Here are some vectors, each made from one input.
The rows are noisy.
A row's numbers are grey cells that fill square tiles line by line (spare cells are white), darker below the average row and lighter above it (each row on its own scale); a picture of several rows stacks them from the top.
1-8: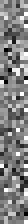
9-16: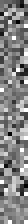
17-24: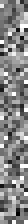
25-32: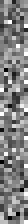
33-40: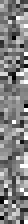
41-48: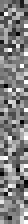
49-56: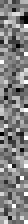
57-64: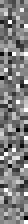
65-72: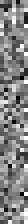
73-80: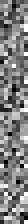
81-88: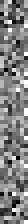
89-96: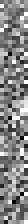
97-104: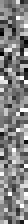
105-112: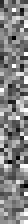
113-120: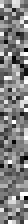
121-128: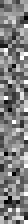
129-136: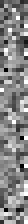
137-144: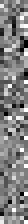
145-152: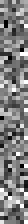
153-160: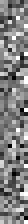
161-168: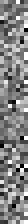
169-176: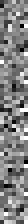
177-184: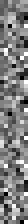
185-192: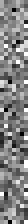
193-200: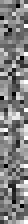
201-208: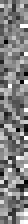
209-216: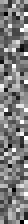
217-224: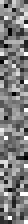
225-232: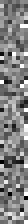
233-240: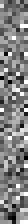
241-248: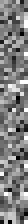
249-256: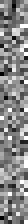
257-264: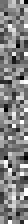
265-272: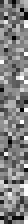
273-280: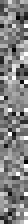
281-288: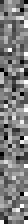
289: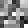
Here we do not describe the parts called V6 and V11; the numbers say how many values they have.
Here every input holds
a value of V6 and a value of V11, together with either one of 7 labels, or three true/false values.
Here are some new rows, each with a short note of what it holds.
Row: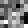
one of 7 labels, a value of V6 and a value of V11
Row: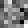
three true/false values, a value of V6 and a value of V11
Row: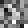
one of 7 labels, a value of V6 and a value of V11
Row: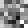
three true/false values, a value of V6 and a value of V11
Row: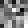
three true/false values, a value of V6 and a value of V11
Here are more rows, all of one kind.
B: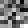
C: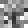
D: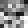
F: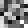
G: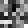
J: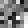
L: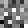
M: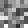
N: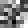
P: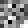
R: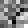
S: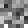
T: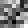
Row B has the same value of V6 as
C, F and J.
